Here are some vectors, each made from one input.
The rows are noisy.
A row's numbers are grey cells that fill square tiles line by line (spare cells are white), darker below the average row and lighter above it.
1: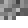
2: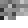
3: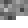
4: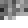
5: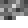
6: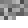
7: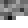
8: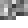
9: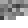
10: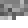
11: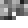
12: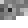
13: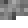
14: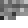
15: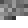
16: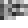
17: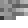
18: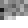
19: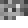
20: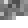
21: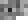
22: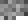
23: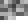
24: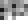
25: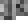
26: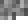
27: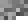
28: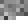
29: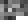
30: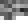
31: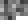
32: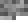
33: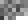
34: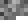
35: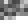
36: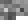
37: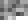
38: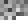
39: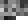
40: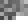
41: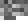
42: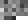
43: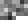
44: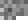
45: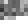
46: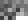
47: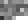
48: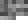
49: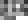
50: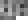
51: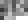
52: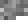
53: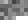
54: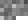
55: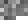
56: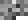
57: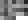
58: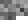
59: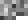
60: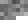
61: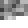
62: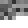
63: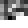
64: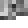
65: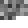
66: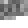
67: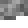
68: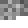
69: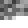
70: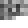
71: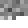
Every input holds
a list of up to two points on an 8-point line.
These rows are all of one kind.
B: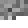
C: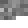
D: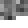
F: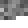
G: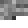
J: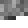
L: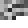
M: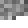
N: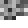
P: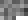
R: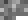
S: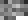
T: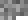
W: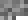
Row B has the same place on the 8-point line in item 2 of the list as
L, P, S and W.
